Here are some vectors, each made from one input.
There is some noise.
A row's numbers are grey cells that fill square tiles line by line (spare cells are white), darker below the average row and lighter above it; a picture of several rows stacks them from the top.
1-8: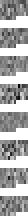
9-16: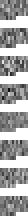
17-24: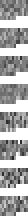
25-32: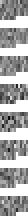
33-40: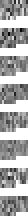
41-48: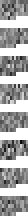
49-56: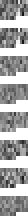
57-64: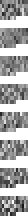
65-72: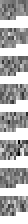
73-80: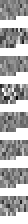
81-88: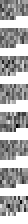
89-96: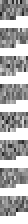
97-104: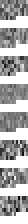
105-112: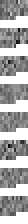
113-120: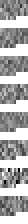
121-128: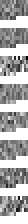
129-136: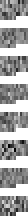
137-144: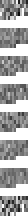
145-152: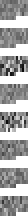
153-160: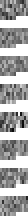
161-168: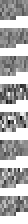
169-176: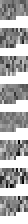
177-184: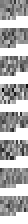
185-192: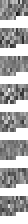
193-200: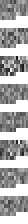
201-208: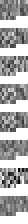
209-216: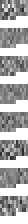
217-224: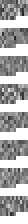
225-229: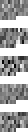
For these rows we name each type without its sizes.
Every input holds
a label.
